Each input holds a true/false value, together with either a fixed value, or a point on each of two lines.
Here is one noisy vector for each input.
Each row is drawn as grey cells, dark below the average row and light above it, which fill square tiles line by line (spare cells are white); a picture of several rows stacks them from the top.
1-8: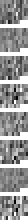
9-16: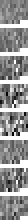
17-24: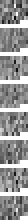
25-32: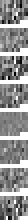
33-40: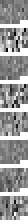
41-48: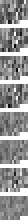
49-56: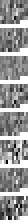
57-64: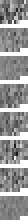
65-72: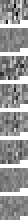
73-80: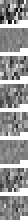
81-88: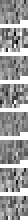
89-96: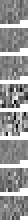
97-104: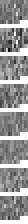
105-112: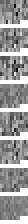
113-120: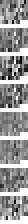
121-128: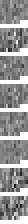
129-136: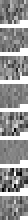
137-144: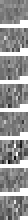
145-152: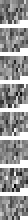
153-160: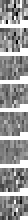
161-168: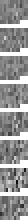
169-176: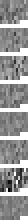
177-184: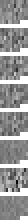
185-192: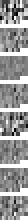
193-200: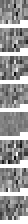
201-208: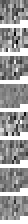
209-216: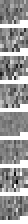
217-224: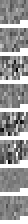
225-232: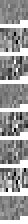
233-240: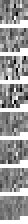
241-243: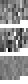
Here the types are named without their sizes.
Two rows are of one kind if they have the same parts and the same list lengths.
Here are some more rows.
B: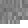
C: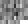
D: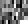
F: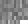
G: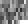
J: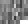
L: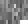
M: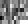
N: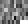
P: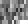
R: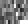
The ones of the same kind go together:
B, F, R
C, D, G, J, L, M, N, P

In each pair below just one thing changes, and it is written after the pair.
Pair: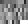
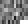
the place on one of the two lines
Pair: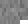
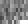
the place on one of the two lines
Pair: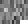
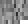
the true/false value
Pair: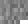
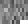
the true/false value
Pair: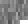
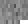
the place on one of the two lines
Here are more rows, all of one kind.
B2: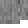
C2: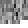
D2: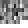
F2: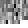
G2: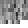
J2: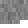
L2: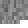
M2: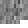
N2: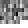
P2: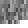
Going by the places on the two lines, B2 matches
D2, F2 and M2.
